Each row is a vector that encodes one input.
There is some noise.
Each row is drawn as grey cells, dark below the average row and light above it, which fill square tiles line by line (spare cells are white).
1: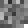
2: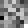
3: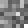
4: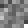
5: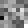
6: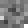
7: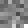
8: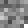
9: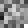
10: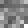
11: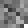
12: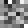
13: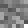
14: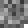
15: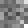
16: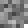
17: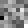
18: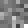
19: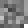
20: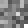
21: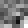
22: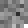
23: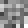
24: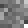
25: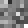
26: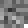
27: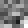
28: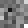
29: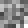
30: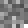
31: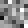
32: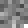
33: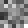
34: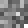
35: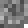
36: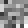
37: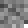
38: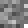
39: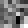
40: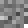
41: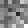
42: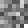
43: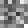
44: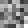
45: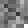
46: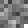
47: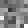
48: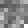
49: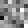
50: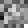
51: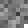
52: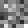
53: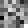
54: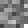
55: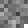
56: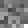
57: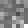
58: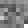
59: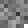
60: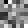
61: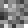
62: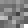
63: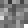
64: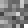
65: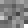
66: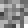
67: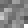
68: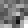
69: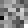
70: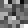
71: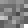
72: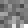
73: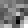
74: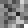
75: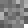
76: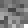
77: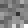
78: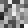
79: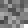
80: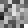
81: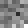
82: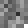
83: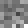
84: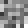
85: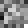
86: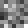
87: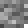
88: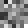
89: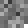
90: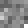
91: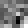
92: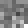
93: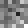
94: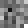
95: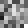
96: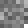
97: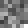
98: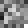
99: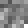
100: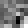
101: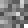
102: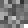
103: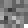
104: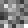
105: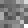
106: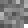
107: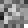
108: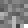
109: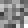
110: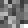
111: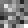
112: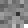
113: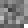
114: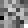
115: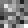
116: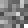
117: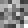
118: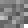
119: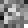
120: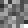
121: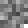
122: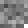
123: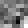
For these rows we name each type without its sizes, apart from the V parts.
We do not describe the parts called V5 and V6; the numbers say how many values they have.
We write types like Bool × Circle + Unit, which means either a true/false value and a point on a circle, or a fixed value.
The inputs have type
Line × (Line + V5) + V6.
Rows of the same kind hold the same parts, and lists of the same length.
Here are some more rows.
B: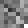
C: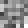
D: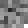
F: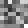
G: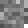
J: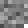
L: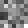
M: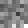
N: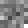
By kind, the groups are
B, F, G, J, N
C, L
D, M

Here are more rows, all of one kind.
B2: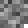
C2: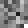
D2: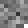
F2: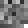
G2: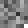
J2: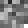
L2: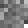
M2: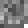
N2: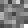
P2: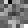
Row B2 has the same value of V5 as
C2, D2, G2 and P2.
